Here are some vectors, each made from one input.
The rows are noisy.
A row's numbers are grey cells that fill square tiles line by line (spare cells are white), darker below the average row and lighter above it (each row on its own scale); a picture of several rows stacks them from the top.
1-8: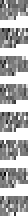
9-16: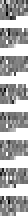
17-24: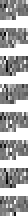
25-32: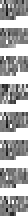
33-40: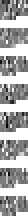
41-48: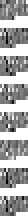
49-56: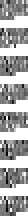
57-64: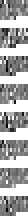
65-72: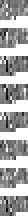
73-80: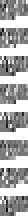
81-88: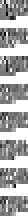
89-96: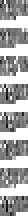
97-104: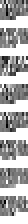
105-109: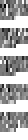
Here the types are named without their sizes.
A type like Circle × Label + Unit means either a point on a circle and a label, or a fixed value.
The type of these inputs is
Bool × Label + Line × Line + Unit.
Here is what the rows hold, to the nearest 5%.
About 5% of them hold a fixed value. About 55% of them hold a label and a true/false value. The rest hold a point on each of two lines.
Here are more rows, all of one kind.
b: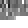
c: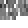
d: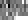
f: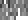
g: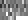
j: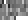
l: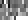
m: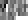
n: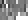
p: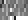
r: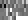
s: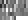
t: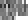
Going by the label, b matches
j and l.
